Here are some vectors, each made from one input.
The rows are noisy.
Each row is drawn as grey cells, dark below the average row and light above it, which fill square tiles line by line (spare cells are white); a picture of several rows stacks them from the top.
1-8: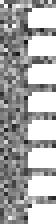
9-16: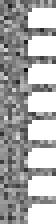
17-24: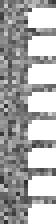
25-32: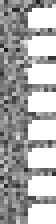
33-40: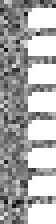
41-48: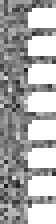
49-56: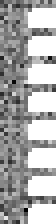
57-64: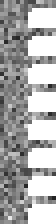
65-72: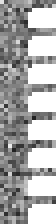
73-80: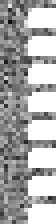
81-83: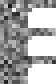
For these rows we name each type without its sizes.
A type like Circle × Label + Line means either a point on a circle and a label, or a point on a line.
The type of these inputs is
Line.
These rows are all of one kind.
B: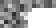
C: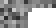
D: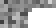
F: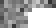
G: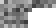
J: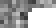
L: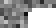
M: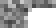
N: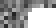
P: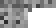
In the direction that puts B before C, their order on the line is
F, P, B, G, M, D, J, N, C, L.
